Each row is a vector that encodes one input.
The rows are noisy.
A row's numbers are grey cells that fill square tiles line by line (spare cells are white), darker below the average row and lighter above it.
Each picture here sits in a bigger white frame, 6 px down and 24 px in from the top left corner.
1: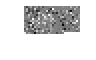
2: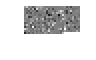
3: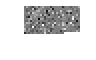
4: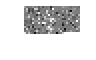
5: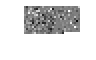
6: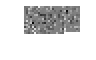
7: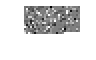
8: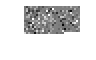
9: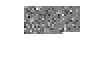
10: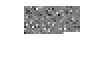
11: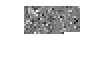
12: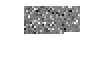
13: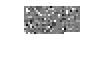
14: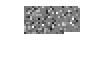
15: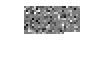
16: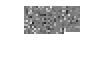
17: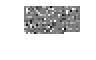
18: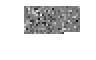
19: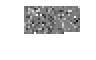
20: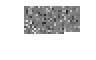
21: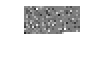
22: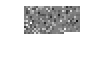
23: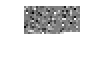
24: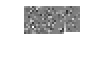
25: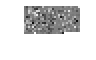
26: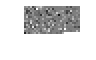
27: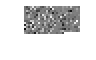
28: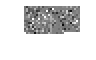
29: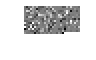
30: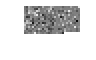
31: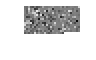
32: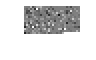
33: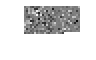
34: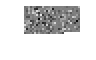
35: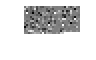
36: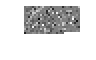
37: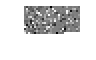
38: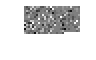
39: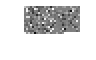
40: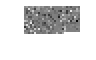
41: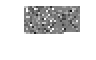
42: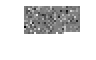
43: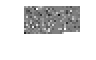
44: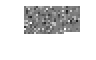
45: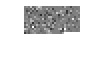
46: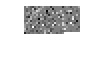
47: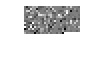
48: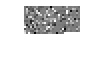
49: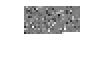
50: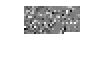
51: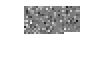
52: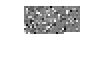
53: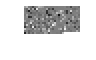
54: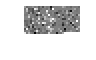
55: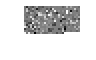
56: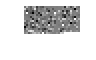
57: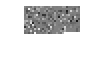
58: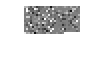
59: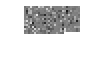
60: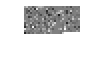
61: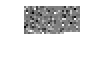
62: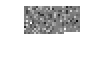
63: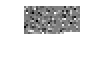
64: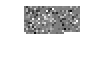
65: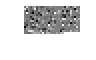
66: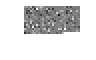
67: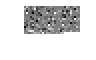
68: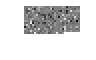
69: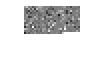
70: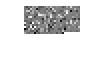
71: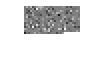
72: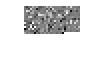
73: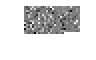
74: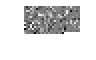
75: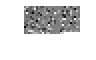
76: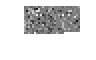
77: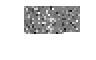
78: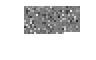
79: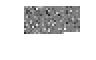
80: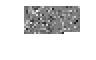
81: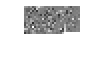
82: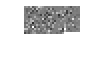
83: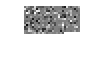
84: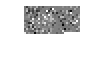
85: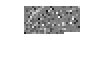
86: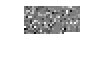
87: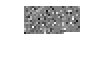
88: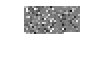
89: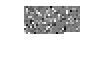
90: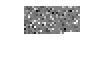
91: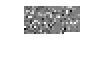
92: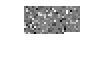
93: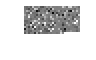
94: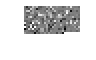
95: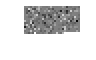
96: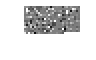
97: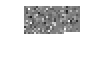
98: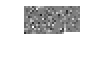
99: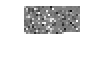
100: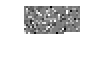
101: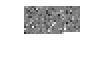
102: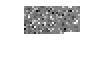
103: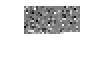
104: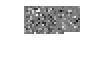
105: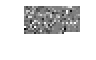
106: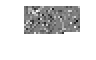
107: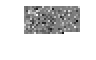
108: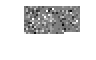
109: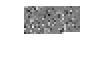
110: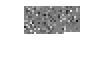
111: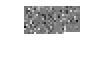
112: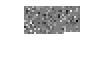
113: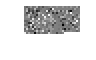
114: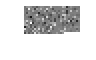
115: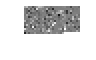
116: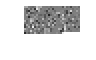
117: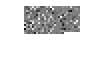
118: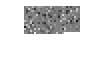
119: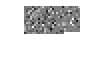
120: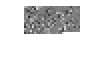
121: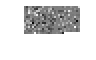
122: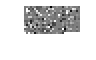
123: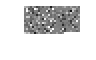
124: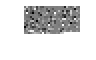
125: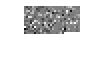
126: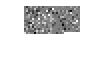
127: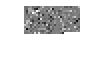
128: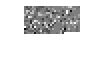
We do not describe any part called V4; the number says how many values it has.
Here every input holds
a true/false value, together with either a point on a 5-point line, or a list of up to two values of V4.
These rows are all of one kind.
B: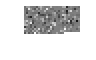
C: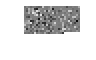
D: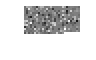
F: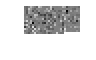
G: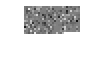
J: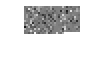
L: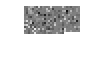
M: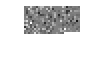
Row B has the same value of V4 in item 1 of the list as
C and D.
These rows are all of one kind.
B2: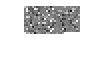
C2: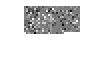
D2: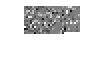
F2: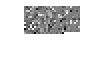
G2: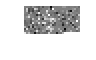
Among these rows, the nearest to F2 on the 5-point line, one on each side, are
C2 and D2.
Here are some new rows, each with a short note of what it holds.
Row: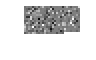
a true/false value, together with a list of one item
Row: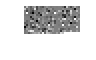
a true/false value, together with the empty list
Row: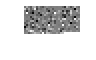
a true/false value, together with the empty list
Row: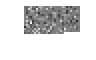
a true/false value, together with a list of two items
